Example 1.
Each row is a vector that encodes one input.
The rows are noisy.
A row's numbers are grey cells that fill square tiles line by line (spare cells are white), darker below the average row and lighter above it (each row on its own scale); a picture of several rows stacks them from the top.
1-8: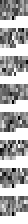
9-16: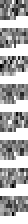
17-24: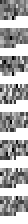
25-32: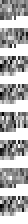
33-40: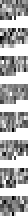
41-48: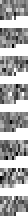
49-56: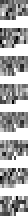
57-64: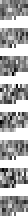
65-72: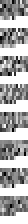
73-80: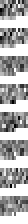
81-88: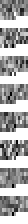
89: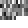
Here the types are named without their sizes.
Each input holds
three true/false values, together with either a fixed value, or a node of a tree.
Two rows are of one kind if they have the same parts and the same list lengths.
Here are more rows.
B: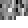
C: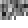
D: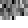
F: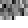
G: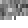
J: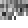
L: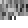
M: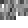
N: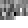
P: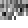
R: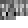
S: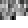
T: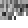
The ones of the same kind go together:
B, M, N, R, S
C, D, F, G, J, L, P, T

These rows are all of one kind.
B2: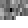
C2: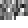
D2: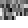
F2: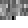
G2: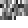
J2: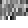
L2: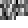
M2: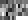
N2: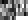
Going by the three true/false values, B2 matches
D2, F2 and M2.
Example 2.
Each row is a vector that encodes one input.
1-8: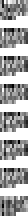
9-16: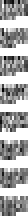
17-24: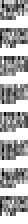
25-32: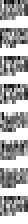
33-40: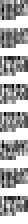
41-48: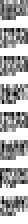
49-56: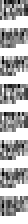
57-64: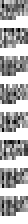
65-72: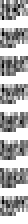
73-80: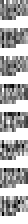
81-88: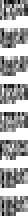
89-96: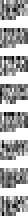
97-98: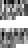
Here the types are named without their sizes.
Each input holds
either a fixed value, or a node of a tree, or three true/false values.
